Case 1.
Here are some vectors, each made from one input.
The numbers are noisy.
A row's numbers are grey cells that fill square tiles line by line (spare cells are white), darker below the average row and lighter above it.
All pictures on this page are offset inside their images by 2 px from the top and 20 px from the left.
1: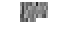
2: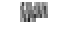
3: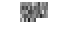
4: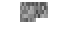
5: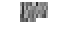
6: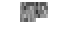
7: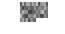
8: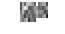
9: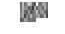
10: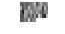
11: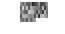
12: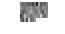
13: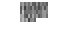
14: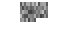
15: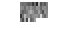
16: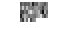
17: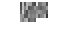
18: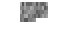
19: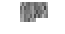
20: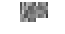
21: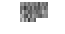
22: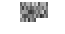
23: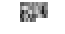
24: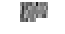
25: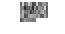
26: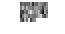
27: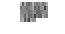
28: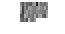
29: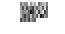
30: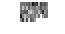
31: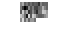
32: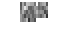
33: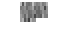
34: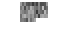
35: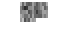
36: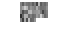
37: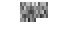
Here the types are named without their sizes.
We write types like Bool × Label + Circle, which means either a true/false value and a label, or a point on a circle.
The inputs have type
Line.
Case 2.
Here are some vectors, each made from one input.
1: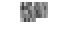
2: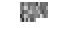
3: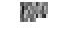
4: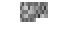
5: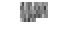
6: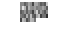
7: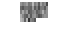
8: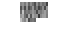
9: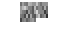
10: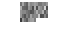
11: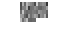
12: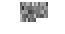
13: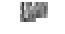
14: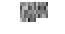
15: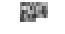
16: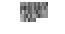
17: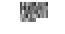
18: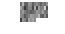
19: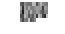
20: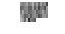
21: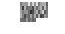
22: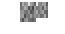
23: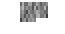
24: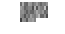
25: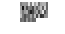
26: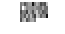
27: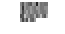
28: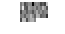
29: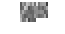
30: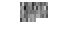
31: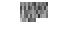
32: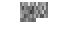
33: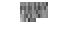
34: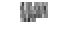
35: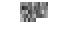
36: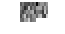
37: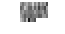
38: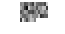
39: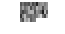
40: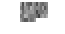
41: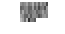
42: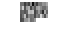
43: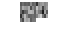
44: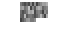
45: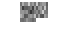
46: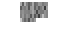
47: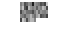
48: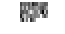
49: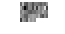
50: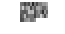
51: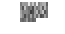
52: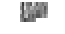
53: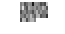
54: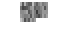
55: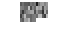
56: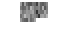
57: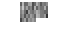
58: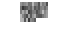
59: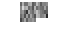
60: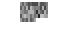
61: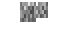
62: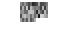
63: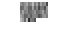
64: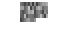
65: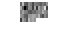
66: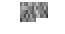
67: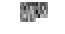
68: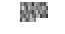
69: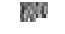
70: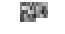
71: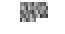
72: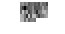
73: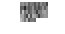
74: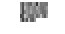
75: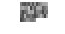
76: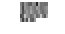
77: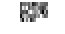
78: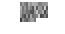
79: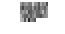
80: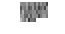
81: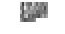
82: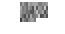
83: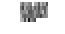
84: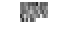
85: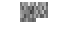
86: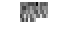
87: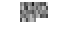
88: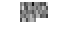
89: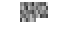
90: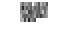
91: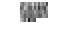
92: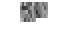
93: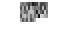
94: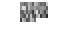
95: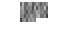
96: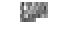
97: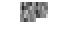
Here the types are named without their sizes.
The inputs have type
Line.
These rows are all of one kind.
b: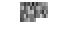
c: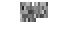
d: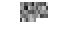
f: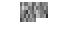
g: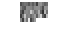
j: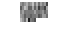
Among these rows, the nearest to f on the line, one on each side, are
c and d.
